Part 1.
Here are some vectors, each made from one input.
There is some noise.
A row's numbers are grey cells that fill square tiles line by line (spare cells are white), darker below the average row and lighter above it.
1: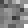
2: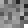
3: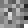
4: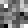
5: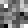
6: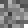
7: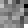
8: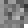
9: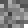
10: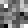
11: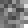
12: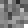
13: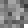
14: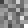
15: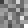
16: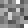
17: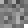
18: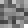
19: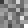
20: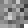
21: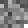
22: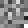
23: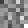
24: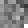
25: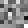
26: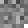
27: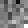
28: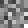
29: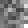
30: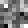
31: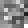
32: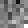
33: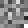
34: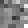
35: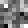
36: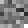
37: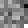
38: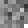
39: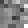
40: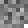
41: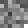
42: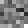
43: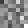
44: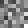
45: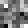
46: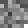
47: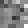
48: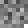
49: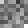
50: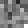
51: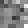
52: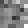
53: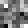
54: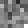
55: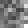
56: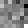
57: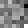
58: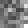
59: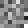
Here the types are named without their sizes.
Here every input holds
a list of points on a line.
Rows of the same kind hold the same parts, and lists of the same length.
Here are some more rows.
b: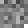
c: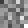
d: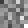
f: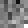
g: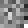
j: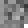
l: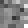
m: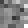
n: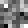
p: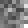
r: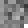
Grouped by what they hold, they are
b, g, j, r
c, d, f, l, m, p
n

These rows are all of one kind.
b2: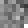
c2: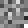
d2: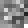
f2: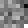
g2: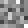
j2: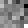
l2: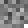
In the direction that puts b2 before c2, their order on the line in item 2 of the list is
d2, j2, f2, g2, b2, c2, l2.
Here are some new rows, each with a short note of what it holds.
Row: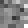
a list of one item
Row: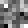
the empty list
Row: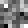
the empty list
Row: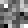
the empty list
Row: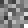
a list of one item
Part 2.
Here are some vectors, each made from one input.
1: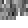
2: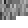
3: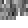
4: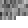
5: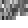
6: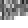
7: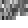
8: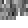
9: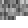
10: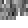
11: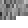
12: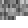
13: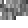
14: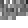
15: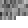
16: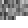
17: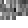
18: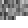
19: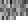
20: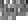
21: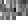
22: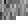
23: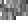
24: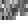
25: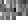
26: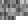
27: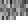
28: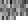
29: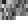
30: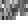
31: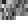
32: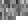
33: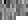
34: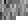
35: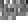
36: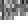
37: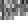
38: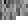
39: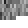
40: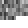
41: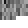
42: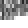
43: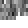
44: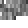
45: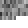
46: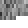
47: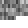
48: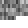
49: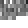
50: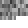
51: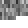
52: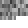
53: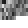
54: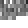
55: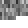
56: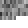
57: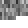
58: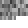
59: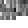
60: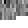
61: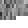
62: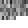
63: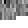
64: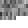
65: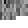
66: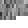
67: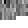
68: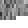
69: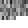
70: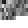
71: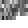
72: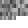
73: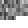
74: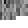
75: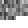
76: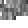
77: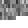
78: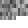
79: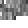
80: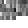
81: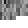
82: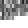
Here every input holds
either a point on an 8-point line, or a point on a 9-point line.
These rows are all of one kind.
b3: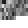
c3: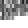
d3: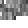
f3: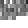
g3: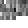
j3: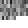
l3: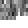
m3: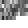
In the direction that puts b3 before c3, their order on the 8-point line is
b3, m3, l3, j3, g3, d3, f3, c3.
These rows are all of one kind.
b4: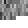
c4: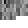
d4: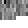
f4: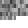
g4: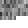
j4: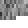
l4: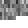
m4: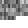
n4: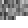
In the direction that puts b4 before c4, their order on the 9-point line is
f4, g4, j4, b4, c4, d4, l4, m4, n4.
